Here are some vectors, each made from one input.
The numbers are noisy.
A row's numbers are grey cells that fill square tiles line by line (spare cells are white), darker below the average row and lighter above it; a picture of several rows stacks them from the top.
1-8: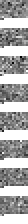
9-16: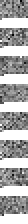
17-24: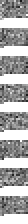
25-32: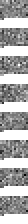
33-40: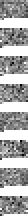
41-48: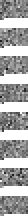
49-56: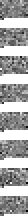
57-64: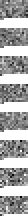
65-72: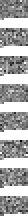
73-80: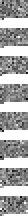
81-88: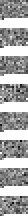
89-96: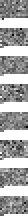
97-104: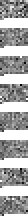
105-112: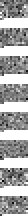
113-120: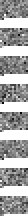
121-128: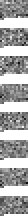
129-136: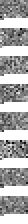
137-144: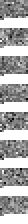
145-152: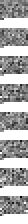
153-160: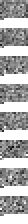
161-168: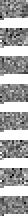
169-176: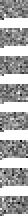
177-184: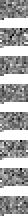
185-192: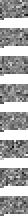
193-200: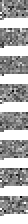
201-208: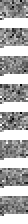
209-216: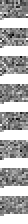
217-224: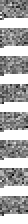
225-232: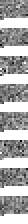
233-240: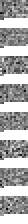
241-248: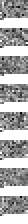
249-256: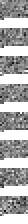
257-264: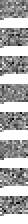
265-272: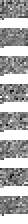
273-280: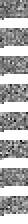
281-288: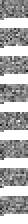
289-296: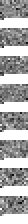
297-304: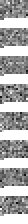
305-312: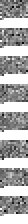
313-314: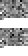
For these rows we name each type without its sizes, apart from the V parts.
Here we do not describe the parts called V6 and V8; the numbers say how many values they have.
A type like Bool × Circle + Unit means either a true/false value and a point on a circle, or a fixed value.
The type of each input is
(Bool × (Tree + V6) + Line × V8) × Circle.
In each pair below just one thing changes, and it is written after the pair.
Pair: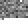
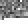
the true/false value
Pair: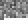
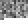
the true/false value
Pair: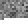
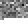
the true/false value
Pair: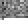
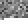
the true/false value
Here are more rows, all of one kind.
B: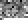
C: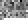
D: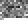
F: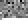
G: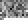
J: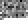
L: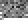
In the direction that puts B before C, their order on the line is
D, F, G, B, J, C, L.
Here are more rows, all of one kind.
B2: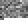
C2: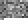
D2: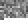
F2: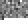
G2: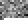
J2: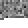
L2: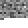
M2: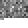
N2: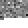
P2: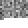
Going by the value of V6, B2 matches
C2 and F2.
